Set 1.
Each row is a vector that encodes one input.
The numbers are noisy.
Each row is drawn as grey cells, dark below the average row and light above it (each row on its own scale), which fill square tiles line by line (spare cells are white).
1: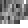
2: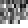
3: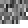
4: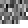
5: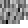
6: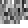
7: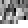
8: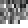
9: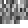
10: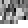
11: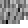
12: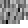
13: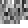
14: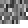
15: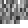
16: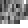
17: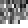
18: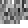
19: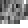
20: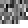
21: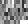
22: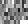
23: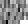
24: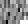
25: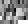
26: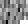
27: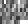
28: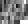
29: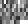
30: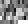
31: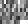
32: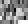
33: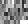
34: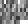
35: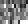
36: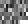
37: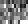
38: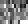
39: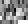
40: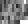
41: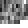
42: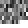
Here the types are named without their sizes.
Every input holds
a label.
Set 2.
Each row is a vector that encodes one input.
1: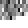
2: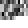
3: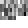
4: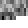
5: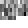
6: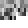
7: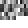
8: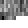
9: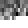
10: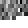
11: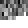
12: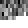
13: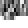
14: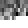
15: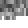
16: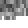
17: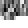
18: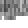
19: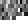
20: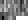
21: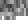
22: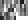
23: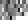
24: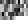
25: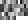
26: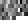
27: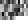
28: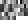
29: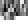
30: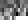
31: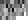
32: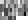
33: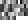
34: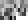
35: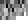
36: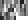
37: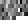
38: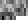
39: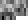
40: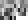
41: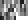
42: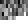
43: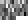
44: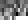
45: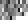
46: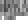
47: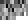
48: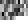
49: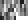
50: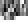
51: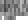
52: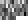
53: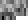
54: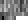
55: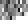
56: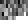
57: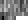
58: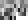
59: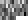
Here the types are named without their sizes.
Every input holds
four true/false values.
